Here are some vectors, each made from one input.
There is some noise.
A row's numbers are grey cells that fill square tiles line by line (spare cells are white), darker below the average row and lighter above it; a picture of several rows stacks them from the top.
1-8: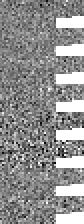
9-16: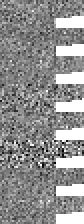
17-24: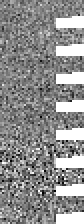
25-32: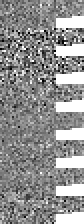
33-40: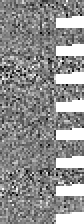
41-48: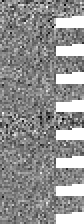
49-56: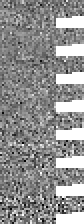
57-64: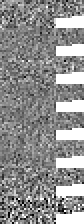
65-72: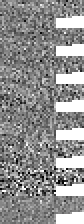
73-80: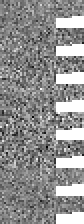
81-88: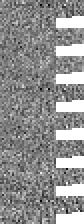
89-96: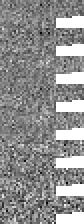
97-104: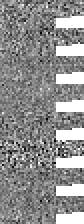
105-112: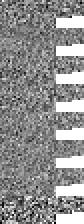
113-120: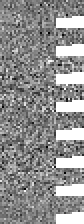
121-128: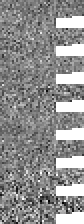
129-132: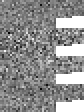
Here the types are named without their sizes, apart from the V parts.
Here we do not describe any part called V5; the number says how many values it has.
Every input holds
a list of items, each a true/false value and a value of V5.
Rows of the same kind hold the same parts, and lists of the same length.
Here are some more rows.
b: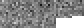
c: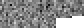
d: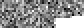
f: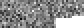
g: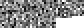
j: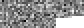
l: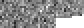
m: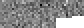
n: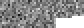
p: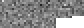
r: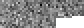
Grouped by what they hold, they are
b, c, m, p, r
d, f, j, l, n
g

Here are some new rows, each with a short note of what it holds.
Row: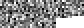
the empty list
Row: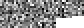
the empty list
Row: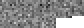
a list of one item
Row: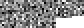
the empty list
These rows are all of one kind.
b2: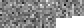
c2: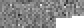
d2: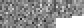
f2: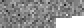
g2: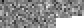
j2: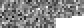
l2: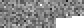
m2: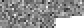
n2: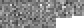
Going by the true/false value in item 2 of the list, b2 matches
d2, l2 and m2.
